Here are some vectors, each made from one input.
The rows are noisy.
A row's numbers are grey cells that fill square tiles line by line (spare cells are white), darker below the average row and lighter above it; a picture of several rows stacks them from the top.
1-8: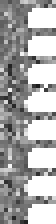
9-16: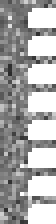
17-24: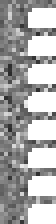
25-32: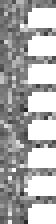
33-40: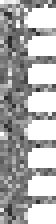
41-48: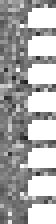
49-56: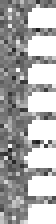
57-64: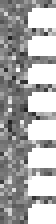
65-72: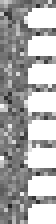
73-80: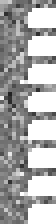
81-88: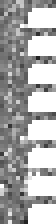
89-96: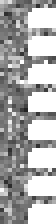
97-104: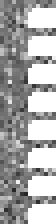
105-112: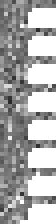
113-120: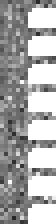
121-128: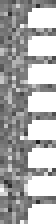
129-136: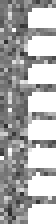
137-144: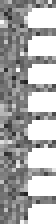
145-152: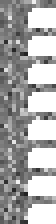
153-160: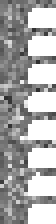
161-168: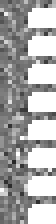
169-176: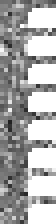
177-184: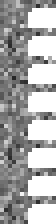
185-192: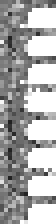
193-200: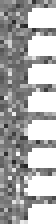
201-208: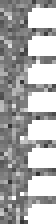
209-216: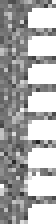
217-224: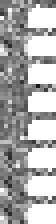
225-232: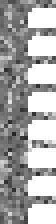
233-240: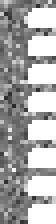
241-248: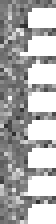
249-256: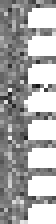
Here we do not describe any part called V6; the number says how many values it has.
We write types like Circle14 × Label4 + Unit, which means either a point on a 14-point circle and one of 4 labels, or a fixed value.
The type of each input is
List2(Bool × V6).
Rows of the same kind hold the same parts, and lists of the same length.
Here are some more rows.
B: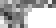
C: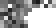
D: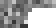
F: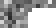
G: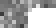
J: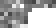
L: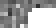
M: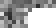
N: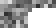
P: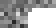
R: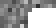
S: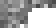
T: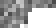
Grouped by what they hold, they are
B, F, J, L, M, N, R, S, T
C
D, G, P

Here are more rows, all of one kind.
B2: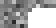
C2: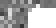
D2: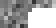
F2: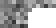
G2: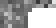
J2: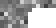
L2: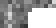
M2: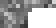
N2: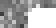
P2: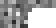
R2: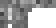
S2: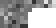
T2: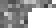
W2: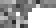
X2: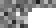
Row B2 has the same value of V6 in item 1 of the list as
F2, J2, T2 and W2.
